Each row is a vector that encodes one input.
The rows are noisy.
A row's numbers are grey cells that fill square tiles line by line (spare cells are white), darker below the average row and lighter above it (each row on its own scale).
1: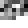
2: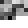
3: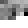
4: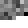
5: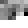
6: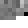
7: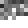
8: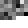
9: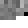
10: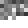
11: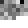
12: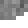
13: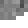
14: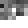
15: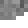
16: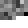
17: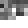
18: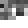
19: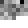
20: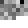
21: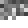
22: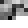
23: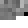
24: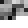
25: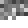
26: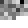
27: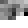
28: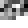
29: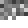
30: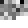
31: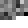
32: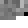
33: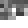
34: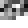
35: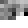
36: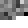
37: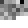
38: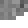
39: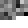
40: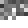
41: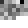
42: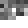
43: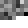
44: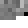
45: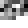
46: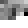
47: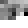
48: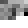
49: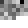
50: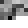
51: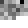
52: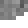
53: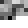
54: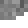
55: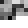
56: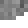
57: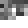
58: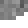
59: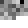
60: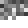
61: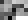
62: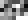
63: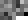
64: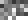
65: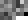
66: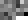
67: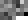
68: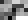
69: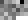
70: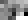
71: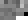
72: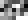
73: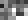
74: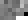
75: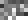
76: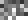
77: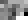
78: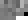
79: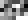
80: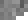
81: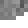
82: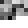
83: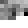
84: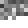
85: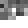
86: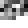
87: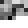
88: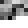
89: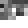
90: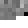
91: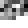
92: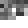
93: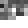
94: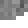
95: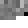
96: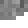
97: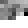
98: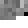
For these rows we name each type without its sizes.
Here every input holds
either a fixed value, or three true/false values.
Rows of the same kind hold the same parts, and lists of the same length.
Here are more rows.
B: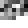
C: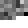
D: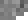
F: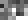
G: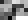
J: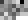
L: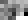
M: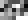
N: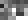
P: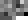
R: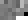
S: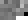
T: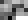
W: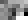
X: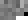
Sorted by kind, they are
B, M
C, D, F, G, J, L, N, P, R, S, T, W, X

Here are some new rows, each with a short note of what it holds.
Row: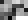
three true/false values
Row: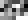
a fixed value
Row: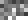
three true/false values
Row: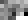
three true/false values
